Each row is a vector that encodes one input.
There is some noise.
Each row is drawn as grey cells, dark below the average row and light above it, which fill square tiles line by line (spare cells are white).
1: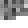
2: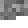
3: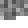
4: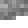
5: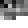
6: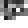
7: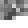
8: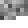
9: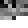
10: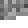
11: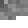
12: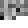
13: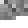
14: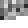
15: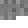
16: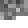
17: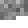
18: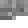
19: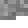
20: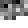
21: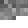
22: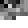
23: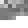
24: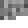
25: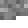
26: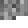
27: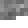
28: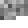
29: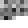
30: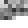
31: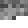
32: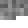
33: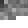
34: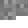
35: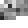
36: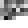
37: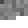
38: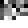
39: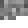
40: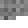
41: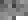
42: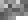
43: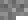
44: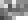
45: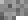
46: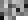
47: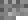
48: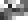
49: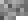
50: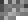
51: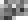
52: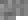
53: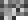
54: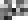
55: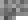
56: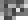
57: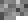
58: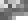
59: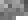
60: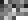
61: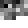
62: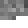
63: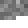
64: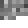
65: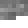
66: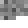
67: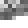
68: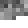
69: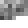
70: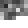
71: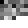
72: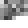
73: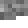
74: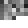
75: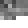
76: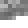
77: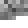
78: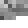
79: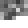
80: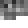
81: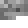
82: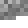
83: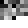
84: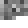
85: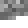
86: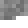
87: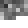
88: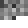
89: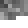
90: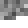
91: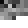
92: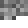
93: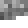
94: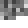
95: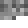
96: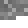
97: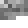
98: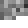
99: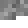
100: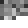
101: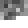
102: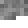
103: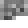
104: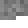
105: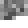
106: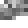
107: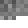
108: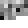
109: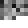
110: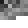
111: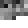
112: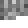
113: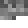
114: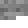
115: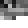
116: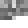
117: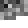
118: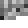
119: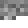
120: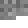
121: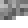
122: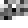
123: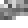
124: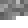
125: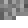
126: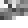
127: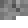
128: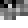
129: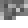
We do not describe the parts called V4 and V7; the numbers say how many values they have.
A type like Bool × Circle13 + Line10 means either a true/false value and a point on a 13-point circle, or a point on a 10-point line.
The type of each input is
Bool × Bool × Bool × V7 + Line6 × V4.
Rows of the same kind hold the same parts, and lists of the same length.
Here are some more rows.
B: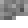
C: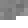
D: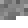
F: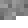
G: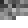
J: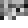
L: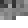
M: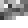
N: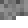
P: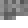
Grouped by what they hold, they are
B, C, G
D, F, J, L, M, N, P

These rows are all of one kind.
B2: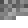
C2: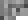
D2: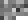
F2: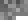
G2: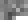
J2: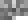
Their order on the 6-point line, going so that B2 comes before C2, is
J2, B2, F2, D2, C2, G2.
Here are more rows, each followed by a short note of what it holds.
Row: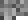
three true/false values and a value of V7
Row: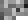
three true/false values and a value of V7
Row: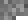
three true/false values and a value of V7
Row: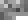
three true/false values and a value of V7
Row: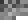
a point on a 6-point line and a value of V4
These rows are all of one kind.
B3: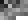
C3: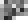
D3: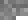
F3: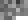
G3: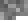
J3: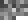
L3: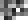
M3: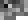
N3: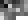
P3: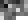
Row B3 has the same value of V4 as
L3 and N3.
